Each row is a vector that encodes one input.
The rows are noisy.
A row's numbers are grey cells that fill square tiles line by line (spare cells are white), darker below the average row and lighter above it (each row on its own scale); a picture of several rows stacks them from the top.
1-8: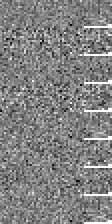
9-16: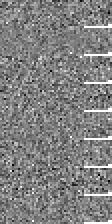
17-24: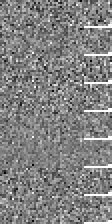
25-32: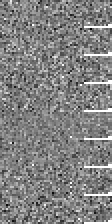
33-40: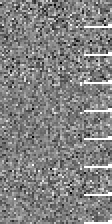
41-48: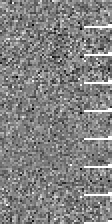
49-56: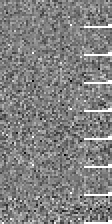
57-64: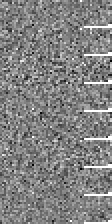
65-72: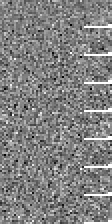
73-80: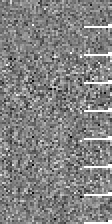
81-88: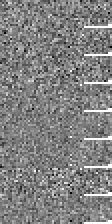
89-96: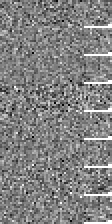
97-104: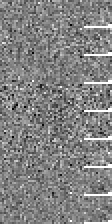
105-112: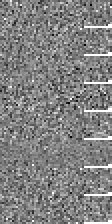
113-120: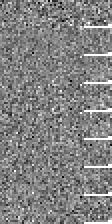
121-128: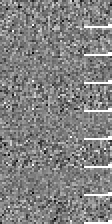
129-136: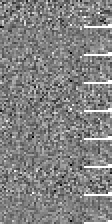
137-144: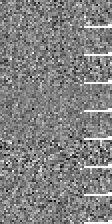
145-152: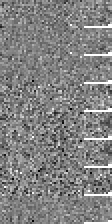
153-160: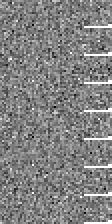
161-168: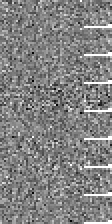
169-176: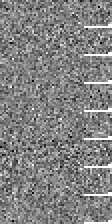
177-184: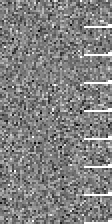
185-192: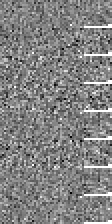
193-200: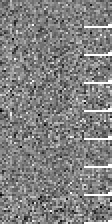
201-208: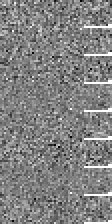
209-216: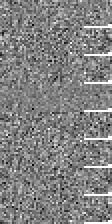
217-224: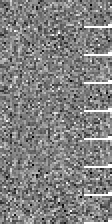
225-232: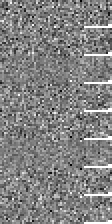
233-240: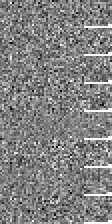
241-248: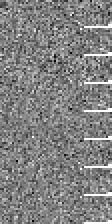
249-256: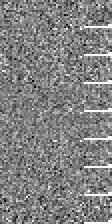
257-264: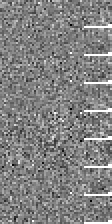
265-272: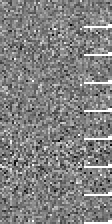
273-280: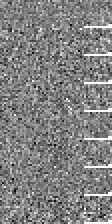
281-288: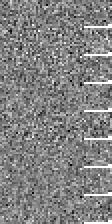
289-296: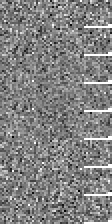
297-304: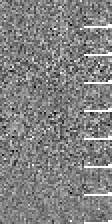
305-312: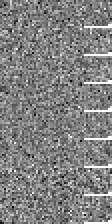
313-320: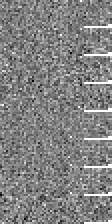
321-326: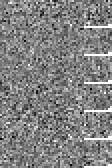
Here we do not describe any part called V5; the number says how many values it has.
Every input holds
a list of up to two items, each one of 10 labels and a value of V5.
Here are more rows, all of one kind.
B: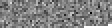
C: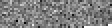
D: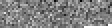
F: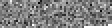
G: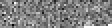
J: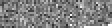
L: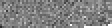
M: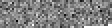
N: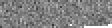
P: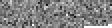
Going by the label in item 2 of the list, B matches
C, D, G and L.
